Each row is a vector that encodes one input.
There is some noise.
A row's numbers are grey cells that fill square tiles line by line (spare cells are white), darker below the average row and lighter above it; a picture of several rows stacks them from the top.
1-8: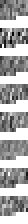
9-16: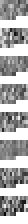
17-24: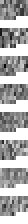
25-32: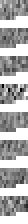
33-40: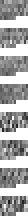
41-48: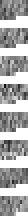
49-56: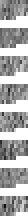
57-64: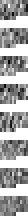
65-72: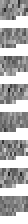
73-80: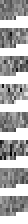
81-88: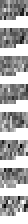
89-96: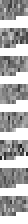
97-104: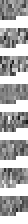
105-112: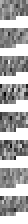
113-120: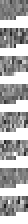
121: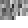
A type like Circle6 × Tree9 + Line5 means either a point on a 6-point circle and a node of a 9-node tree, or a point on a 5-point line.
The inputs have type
(Bool × Bool × Bool + Unit) × Line13.
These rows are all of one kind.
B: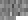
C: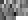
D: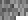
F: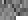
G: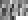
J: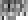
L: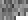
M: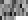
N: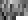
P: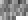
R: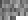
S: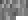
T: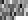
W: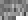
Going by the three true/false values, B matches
D, F, L and N.
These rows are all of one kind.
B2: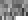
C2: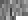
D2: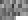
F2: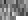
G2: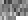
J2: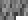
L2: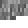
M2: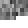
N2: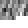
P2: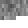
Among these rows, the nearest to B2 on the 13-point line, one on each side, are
C2 and F2.
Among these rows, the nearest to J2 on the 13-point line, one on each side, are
D2 and P2.
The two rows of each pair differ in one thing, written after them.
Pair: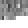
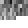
one of the three true/false values
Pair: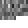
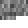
one of the three true/false values
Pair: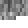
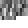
one of the three true/false values
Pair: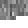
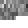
the place on the 13-point line
